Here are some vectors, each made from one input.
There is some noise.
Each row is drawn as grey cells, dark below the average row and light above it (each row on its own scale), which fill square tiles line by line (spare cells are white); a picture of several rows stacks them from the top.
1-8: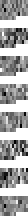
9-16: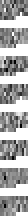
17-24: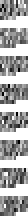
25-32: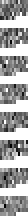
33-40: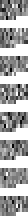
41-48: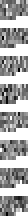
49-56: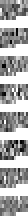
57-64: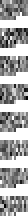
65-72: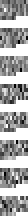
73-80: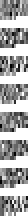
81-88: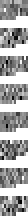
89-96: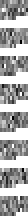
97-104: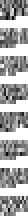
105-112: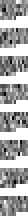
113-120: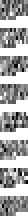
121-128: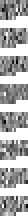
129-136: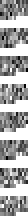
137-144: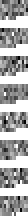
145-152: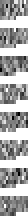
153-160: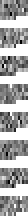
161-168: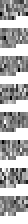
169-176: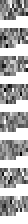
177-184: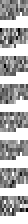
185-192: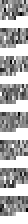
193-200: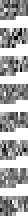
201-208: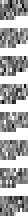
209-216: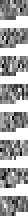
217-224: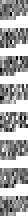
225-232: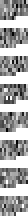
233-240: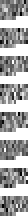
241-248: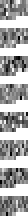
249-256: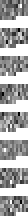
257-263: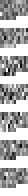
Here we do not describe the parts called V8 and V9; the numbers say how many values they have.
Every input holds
one of 7 labels, a point on a 5-point line, a true/false value, a value of V8 and a value of V9.
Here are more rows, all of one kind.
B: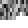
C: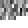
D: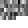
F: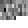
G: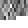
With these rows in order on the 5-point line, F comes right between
D and G.
